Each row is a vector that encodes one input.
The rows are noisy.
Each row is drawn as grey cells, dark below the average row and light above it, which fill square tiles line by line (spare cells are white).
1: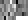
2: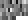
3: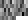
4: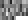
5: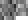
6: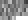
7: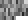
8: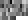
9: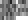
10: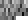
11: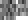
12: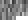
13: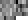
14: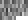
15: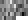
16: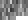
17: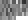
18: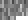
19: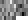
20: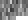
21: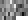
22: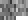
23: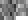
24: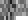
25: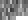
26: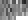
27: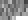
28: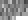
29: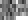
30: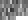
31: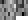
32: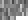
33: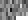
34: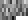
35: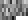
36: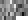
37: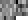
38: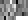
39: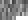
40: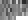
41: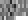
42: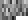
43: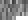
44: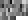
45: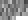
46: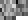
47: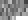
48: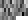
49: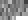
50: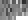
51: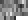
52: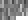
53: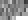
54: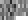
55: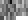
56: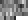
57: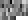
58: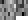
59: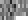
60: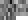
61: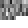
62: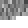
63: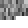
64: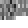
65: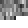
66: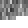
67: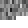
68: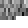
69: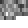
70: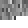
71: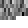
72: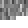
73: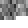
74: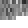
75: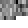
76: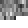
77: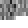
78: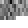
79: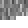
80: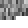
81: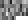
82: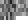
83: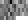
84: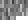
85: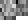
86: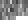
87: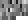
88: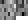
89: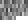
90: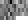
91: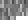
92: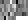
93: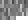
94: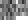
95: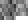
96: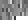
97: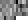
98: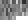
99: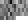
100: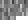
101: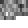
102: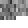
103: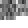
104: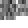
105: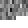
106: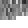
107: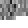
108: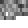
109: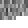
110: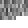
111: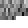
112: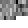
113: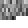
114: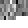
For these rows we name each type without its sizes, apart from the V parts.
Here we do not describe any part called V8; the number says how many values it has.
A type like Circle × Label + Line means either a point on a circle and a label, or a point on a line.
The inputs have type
Bool × (Line + V8).
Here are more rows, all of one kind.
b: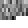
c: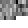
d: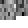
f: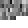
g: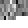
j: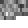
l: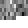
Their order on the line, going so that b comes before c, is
d, l, g, b, j, f, c.
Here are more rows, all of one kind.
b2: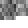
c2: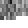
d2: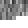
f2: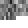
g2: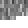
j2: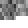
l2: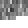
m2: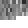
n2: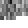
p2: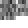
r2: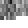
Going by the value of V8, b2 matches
j2 and l2.
